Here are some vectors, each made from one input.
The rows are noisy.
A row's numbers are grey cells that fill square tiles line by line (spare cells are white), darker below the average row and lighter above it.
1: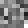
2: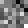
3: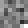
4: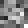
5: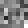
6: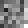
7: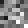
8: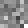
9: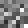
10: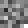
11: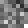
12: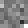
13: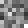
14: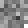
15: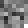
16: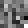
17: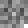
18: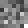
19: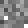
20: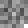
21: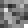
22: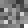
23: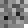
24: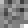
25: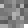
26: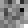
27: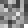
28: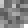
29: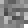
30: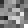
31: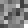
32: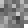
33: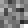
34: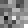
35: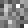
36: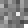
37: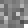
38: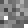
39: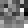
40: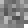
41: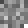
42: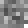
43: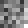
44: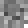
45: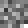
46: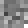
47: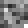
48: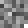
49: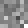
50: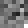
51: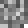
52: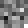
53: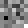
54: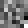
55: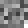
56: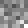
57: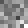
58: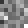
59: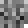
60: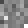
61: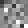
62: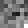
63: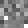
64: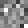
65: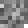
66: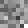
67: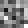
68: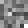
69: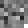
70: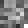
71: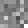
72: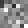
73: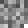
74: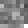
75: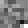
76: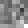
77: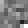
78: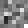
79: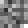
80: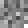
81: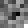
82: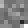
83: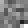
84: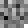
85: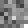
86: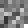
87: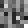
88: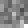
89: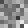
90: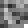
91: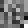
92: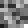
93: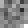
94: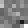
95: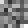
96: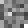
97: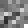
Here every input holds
either one of 12 labels, or three true/false values.
